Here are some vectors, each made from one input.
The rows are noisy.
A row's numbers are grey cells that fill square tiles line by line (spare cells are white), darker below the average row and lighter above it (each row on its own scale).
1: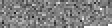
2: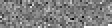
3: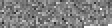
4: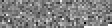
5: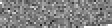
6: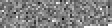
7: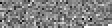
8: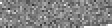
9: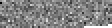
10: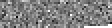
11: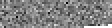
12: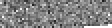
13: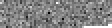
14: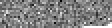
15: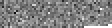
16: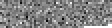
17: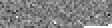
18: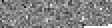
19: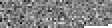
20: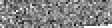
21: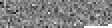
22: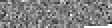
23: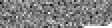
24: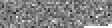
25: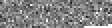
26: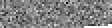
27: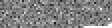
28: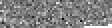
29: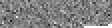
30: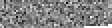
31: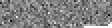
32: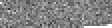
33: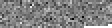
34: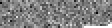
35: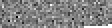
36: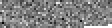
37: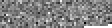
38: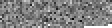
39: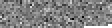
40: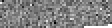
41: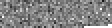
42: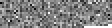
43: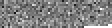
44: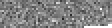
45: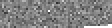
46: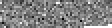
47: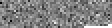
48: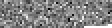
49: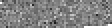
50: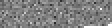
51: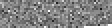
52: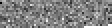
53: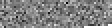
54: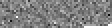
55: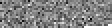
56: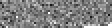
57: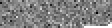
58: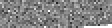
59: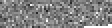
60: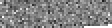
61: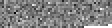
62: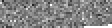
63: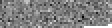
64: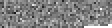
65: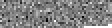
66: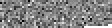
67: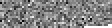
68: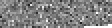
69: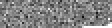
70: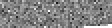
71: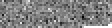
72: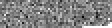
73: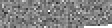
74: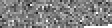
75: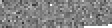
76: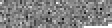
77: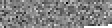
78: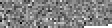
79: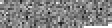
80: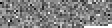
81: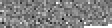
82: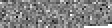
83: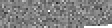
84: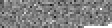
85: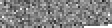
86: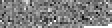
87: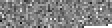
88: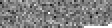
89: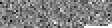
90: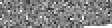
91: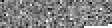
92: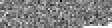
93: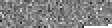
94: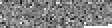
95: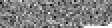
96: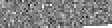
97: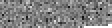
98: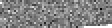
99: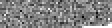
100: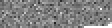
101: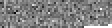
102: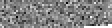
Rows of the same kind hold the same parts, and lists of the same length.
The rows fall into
2 kinds.
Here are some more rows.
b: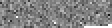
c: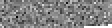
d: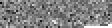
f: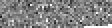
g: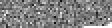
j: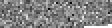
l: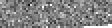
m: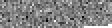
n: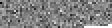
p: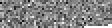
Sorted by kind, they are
b, d, g, m, n
c, f, j, l, p

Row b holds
a point on a 7-point line and a point on an 8-point line.
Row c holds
one of 5 labels and a point on an 8-point line.
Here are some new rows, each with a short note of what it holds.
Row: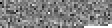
a point on a 7-point line and a point on an 8-point line
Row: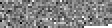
one of 5 labels and a point on an 8-point line
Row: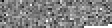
one of 5 labels and a point on an 8-point line
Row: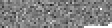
a point on a 7-point line and a point on an 8-point line
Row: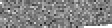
one of 5 labels and a point on an 8-point line
